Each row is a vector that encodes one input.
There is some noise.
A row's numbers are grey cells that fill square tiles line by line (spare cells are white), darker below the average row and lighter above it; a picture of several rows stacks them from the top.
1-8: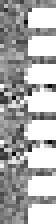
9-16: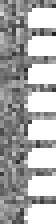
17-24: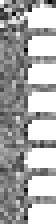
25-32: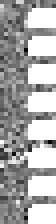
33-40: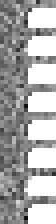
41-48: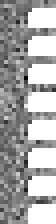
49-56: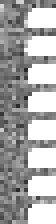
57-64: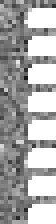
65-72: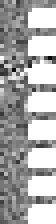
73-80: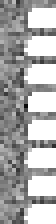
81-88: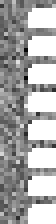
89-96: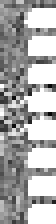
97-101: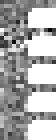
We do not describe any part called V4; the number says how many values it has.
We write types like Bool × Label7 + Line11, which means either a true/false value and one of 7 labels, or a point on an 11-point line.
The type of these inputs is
List2(Bool × V4).
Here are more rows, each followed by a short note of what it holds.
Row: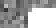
a list of two items
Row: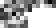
the empty list
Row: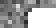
a list of two items
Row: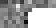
a list of two items
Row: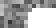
a list of one item
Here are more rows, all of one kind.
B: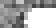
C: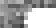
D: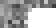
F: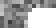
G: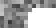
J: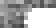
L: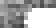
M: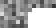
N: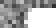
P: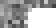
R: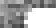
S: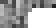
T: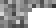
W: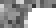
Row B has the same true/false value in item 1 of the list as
N, S and W.
